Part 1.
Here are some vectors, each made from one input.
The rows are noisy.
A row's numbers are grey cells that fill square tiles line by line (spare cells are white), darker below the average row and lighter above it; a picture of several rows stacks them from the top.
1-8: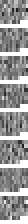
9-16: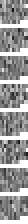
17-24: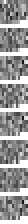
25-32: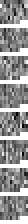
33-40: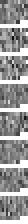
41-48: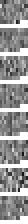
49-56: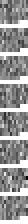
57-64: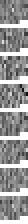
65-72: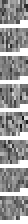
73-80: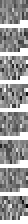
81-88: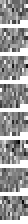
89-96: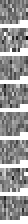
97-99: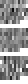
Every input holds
a point on a 5-point line, together with either a point on a 9-point circle, or a point on a 5-point line.
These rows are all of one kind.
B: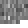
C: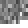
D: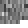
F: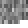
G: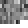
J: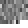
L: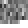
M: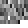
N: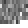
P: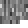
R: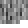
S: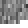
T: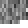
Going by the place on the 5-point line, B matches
L and T.
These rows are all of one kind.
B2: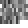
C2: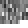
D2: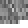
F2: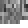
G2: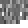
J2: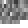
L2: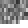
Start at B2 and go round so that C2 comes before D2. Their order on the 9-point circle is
B2, L2, G2, J2, F2, C2, D2.
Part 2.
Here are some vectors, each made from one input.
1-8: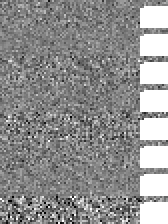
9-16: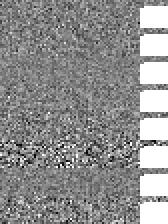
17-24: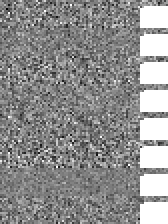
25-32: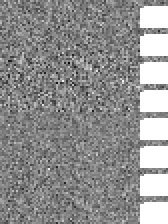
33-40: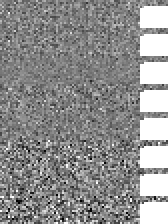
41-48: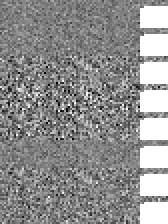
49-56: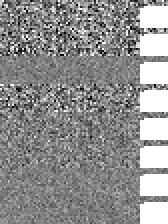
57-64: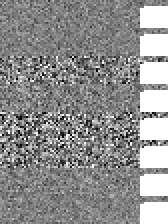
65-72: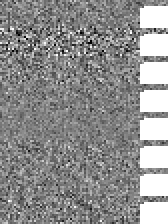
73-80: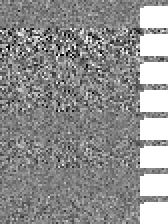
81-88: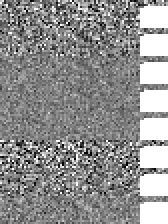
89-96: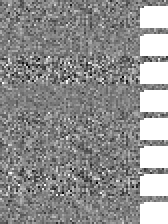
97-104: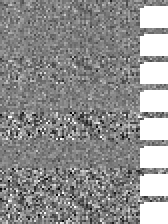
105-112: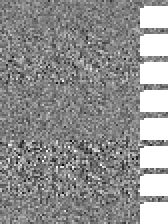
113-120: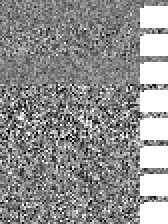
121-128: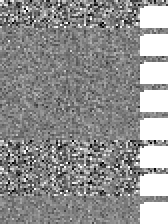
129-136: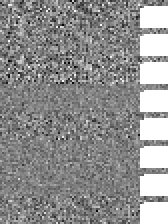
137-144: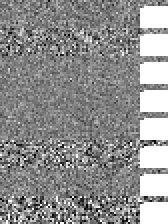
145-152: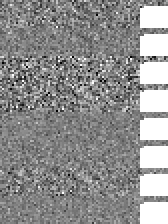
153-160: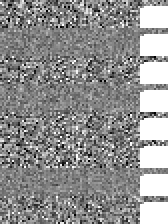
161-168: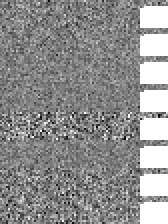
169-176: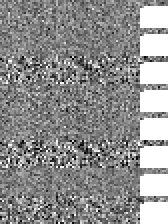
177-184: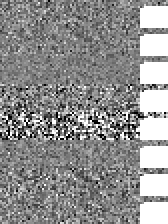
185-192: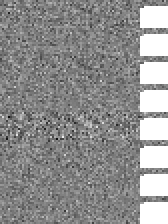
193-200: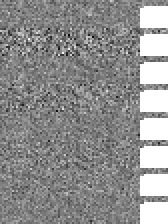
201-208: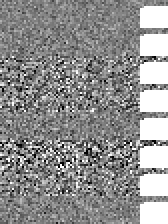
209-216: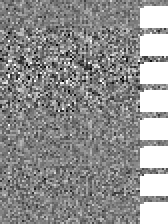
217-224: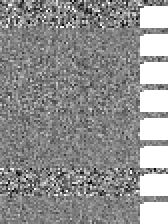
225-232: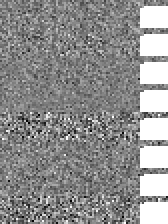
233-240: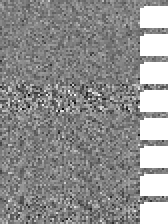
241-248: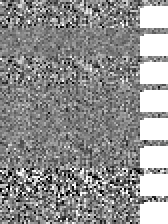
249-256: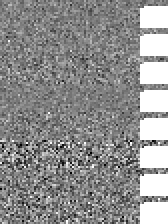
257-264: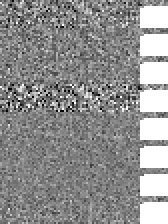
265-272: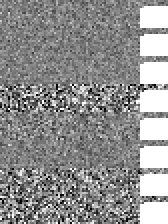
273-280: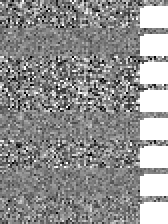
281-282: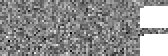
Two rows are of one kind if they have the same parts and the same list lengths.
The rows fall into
2 kinds.
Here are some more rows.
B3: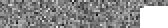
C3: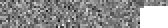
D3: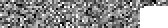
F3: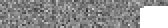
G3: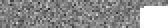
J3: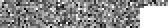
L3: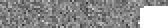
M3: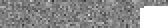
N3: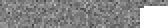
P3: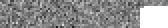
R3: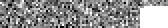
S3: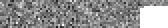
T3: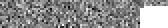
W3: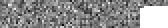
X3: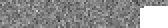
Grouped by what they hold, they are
B3, C3, F3, G3, L3, M3, N3, P3, R3, S3, T3, W3, X3
D3, J3

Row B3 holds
a point on a 17-point circle and a true/false value.
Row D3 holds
one of 4 labels.
